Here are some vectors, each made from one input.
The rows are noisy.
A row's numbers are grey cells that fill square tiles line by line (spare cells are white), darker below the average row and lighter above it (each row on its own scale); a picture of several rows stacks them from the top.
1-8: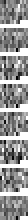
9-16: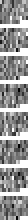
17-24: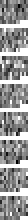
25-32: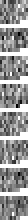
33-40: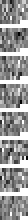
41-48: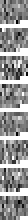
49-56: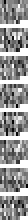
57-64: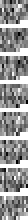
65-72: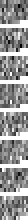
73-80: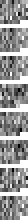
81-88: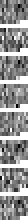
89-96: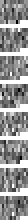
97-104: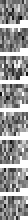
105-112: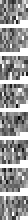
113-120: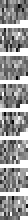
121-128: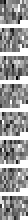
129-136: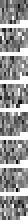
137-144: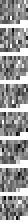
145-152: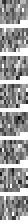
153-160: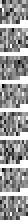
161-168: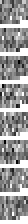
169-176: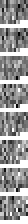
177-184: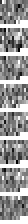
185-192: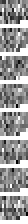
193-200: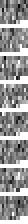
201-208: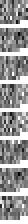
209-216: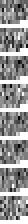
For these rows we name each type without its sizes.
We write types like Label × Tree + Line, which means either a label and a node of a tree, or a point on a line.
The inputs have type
(Circle + Unit) × Line + Tree.
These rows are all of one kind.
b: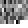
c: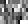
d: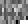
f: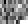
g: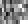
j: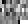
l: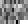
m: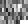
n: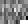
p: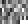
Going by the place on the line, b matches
f and l.
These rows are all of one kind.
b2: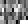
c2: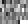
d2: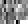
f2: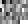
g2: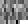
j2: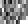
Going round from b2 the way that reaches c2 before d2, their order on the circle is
b2, j2, f2, c2, d2, g2.
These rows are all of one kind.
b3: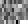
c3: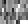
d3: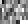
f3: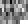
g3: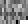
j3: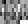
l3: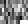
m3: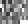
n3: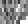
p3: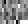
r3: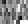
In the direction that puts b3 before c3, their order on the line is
d3, m3, f3, n3, b3, p3, c3, g3, j3, l3, r3.
